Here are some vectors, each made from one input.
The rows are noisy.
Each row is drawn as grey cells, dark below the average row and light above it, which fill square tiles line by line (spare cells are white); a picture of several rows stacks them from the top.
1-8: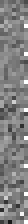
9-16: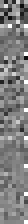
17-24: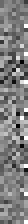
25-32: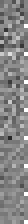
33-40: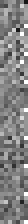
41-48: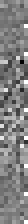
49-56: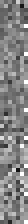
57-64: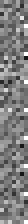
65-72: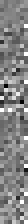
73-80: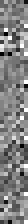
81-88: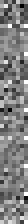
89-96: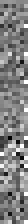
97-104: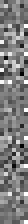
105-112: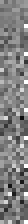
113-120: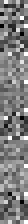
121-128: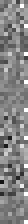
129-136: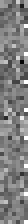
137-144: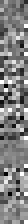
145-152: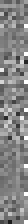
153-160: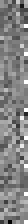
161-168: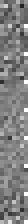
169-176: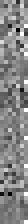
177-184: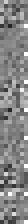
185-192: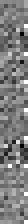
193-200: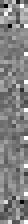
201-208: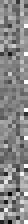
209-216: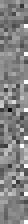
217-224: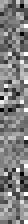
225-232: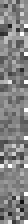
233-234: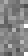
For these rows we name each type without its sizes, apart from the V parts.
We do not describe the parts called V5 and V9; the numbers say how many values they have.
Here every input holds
either a value of V5 and a value of V9, or a list of points on a line.
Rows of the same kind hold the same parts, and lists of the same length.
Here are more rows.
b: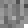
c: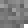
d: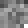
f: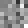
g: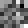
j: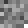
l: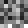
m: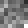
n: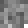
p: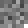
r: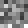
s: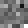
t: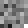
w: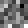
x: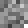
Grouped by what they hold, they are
b, f, r
c, j, s, x
d, n, p
g, l, t
m, w

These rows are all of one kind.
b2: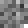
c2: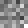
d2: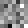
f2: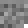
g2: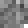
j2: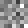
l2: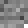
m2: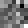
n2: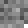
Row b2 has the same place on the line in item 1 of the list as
g2 and j2.
